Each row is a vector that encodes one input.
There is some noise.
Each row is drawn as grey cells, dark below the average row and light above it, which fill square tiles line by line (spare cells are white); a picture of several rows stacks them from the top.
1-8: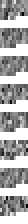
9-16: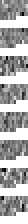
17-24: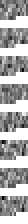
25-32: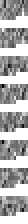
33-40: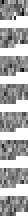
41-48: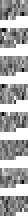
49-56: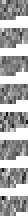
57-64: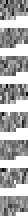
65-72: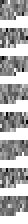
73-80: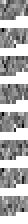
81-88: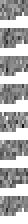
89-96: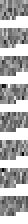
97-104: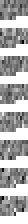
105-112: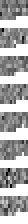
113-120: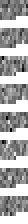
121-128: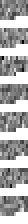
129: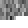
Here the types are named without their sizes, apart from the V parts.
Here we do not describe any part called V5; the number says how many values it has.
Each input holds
a list of items, each a true/false value and a value of V5.
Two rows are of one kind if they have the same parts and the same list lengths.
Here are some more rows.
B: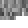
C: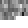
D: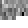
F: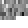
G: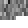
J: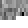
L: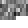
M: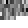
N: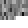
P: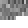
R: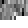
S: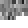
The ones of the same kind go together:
B, G, L, P, S
C, D, F, J, N
M
R

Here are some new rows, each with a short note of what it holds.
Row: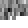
a list of two items
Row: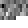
a list of three items
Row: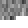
a list of three items
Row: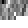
a list of one item
